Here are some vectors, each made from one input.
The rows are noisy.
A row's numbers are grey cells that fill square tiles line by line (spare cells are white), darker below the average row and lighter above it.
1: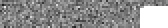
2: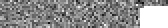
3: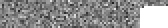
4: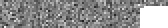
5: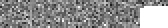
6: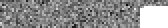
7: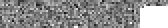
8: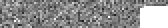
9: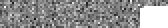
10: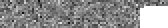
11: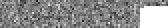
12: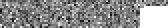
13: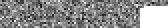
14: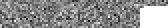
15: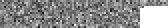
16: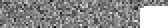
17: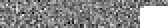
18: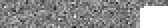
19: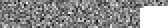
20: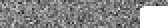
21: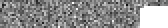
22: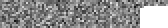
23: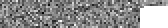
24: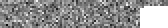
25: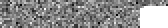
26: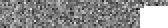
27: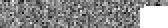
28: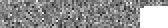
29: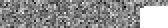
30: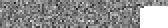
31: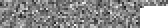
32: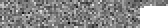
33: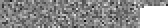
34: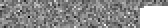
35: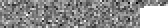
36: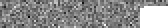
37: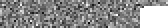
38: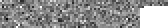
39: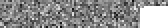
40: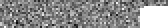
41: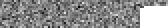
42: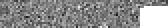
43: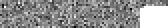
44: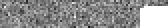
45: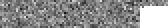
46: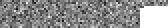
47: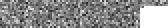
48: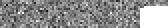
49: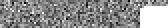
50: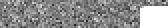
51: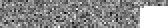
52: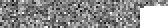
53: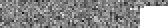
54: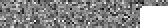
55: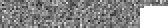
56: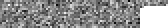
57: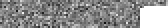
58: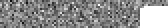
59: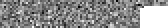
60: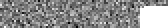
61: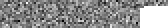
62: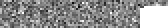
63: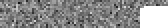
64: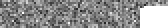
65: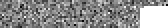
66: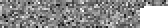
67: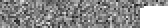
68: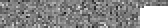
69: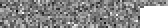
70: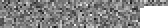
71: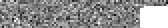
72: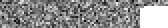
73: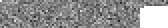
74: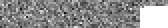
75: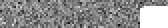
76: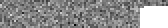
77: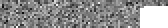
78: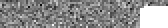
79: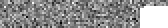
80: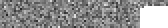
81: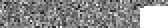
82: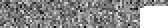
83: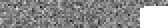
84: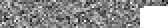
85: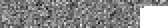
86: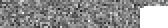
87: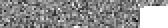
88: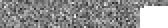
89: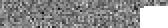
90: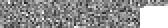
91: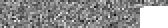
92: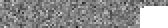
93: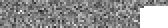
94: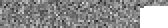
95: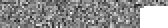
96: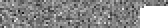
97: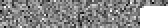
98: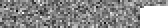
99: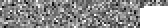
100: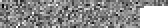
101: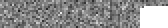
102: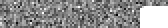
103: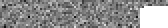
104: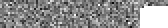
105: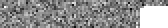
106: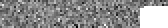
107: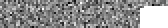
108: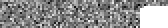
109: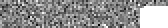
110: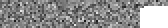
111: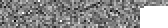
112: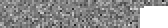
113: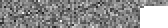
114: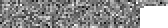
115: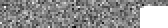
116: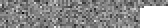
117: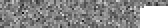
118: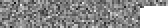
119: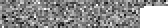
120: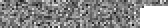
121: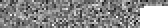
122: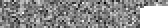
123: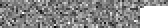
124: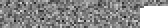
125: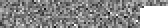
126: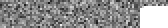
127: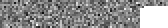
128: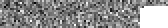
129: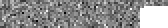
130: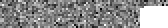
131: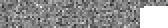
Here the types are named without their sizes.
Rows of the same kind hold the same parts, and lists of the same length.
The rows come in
3 kinds.
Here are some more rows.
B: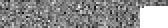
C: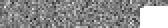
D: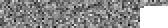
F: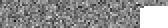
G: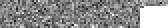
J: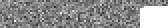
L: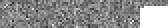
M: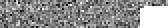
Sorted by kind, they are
B, C, J, L
D, F, G
M

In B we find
a point on a circle.
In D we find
a label and a true/false value.
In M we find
a fixed value.
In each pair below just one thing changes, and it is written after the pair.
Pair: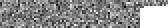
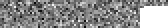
the true/false value
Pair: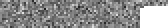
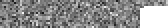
the label
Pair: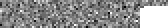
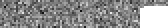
the label
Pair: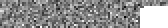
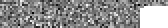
the label
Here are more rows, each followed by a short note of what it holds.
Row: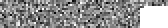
a fixed value
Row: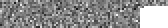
a label and a true/false value
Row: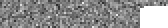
a label and a true/false value
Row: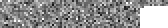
a point on a circle
